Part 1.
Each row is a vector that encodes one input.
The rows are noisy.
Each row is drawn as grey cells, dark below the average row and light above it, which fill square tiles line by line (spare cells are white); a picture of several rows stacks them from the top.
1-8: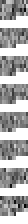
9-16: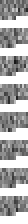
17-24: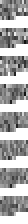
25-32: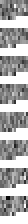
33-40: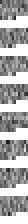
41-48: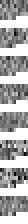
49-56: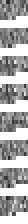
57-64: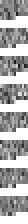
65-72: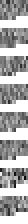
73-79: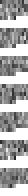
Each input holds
either one of 5 labels, or a node of a 7-node tree.
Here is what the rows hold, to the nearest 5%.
About 40% of them hold one of 5 labels. The rest hold a node of a 7-node tree.
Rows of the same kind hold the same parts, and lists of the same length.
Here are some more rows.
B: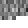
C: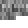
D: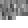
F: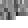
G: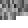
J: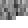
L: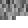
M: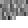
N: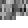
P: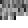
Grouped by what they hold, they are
B, G, L, P
C, D, F, J, M, N

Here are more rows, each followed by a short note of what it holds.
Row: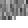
a node of a 7-node tree
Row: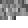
one of 5 labels
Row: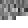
one of 5 labels
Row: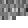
one of 5 labels
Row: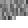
a node of a 7-node tree
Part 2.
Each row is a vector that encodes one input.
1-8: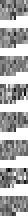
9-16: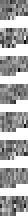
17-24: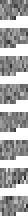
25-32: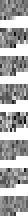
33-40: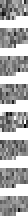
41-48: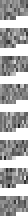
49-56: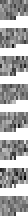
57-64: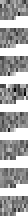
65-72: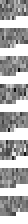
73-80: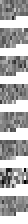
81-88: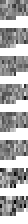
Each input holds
one of 5 labels, together with either a fixed value, or a node of an 11-node tree.
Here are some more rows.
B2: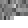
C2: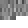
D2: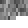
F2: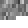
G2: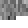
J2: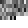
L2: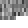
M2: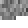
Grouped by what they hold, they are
B2, L2
C2, D2, F2, G2, J2, M2

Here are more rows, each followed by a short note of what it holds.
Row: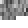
one of 5 labels and a node of an 11-node tree
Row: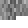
one of 5 labels and a node of an 11-node tree
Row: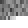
one of 5 labels and a node of an 11-node tree
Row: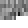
one of 5 labels
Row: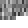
one of 5 labels
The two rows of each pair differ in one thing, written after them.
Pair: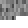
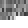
the label
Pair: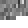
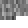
the label
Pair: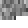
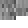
the node of the tree
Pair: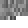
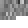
the label
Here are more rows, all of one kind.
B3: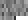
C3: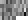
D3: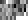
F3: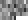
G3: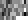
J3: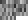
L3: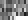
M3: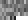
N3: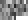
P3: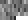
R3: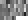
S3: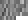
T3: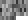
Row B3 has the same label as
C3, F3 and N3.
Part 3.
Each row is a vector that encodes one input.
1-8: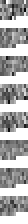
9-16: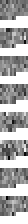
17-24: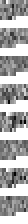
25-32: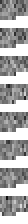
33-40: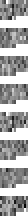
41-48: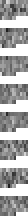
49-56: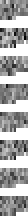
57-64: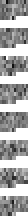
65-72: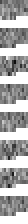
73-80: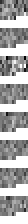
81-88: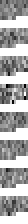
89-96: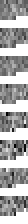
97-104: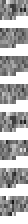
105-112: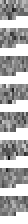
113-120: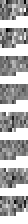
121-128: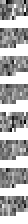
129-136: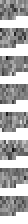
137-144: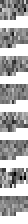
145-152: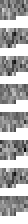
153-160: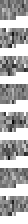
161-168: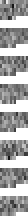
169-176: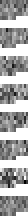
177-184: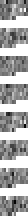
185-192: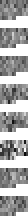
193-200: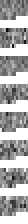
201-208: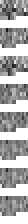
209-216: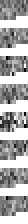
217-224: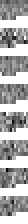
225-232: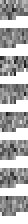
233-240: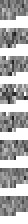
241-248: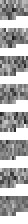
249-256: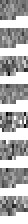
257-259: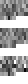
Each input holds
either one of 4 labels, or a node of a 10-node tree.
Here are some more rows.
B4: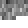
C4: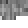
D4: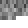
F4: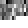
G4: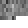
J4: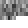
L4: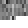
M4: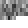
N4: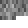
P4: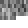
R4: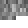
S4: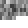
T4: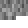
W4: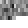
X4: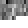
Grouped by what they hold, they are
B4, C4, D4, F4, G4, L4, N4, P4, R4, T4, X4
J4, M4, S4, W4

